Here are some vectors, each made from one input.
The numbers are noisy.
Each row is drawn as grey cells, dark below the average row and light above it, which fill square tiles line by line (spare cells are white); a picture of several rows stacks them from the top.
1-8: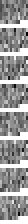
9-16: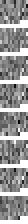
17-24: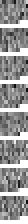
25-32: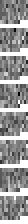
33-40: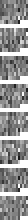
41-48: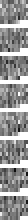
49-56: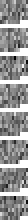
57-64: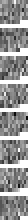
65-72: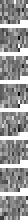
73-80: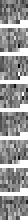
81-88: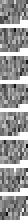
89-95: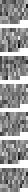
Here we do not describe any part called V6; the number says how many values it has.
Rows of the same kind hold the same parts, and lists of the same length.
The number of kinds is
2.
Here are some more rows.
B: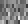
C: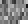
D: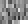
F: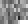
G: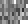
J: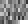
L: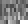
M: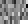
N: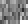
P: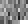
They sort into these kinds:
B, G, L, N
C, D, F, J, M, P

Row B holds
a node of a 7-node tree and a true/false value.
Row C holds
a true/false value and a value of V6.
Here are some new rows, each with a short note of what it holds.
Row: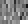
a true/false value and a value of V6
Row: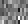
a node of a 7-node tree and a true/false value
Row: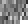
a node of a 7-node tree and a true/false value
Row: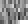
a true/false value and a value of V6
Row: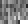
a node of a 7-node tree and a true/false value
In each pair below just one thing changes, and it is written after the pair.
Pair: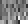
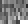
the node of the tree
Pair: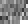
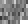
the node of the tree
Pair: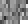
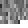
the true/false value
